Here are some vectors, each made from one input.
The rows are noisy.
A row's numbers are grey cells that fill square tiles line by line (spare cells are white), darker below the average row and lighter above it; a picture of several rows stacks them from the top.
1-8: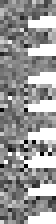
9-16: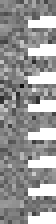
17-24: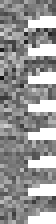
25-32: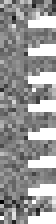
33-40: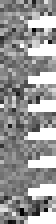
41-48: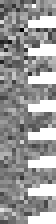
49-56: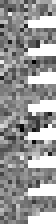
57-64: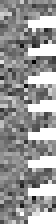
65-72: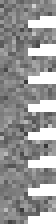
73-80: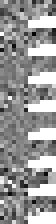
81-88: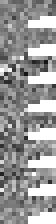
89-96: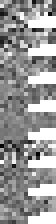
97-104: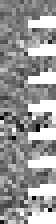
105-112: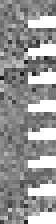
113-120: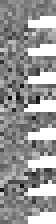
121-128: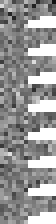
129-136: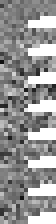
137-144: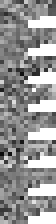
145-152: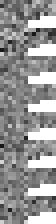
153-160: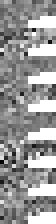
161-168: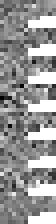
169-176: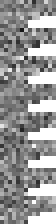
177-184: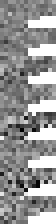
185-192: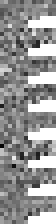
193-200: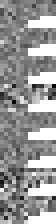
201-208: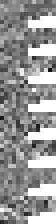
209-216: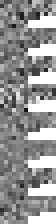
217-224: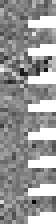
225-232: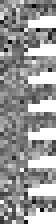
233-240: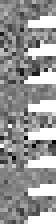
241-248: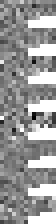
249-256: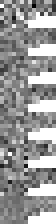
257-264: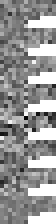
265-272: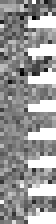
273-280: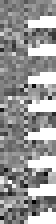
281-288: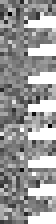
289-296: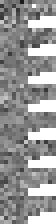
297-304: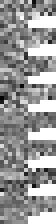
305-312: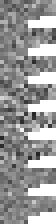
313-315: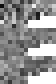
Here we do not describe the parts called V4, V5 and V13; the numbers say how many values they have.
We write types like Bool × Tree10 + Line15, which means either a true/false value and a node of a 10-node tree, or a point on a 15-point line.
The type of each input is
(Bool × Tree10 × V4 × V5 + Unit) × (Line9 + V13).
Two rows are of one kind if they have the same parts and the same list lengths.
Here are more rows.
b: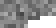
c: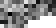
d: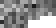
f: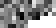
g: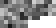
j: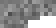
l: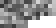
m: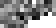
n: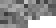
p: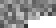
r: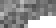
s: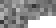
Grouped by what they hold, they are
b
c, d, j, l, r, s
f, g
m, n, p

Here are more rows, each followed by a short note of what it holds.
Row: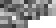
a node of a 10-node tree, a true/false value, a value of V4, a value of V5 and a value of V13
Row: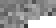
a point on a 9-point line, a node of a 10-node tree, a true/false value, a value of V4 and a value of V5
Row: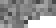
a node of a 10-node tree, a true/false value, a value of V4, a value of V5 and a value of V13
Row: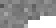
a node of a 10-node tree, a true/false value, a value of V4, a value of V5 and a value of V13
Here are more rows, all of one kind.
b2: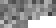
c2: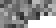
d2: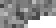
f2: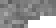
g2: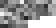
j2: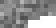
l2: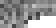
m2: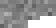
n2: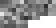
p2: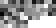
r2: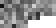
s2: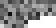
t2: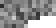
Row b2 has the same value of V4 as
d2, p2 and t2.
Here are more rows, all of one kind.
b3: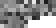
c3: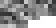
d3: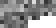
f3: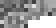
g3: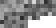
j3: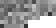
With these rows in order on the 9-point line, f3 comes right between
b3 and c3.
